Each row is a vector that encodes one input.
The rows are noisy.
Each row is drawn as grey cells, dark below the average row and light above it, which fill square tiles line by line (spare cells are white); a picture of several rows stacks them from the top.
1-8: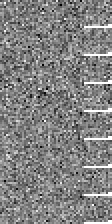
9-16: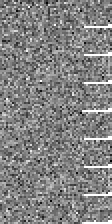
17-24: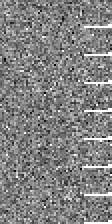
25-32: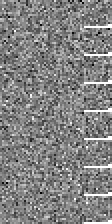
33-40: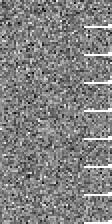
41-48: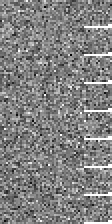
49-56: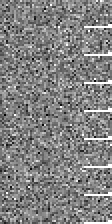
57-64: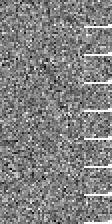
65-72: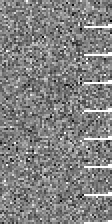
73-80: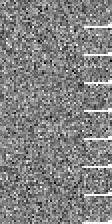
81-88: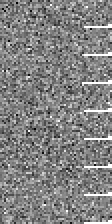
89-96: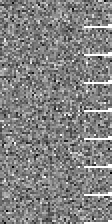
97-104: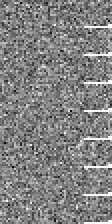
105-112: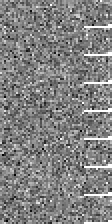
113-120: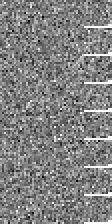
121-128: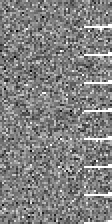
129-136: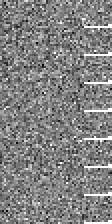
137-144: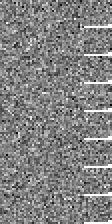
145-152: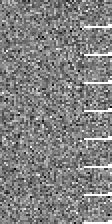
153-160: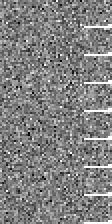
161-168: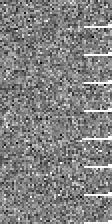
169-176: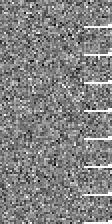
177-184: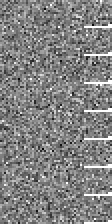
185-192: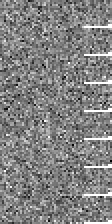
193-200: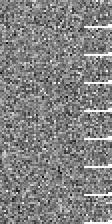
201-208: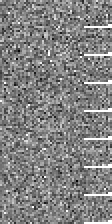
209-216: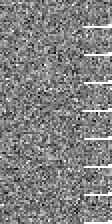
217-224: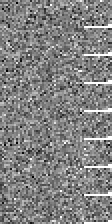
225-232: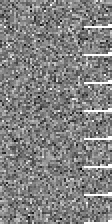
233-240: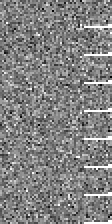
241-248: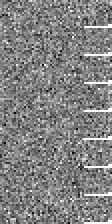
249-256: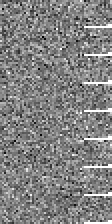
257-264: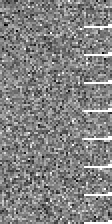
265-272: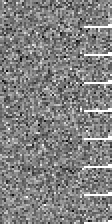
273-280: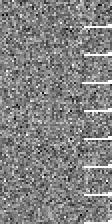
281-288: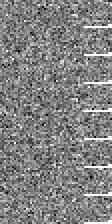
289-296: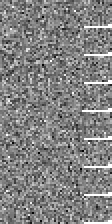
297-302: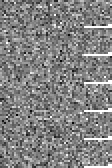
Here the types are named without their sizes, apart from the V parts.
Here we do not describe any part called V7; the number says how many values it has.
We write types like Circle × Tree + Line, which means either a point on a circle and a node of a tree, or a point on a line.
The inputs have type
(Label + Line) × V7.
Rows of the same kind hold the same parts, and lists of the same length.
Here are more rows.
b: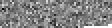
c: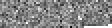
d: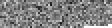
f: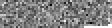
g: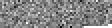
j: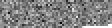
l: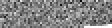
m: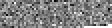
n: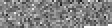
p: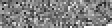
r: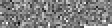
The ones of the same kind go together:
b, c, d, f, g, j, l, n
m, p, r

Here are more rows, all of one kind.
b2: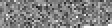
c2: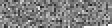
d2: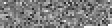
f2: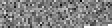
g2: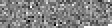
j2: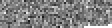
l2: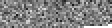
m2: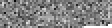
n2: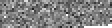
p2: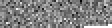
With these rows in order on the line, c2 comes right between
l2 and m2.
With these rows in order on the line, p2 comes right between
g2 and n2.
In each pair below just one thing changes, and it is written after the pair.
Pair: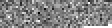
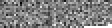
the value of V7
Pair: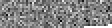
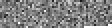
the label
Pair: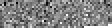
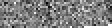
the value of V7
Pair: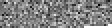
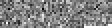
the value of V7
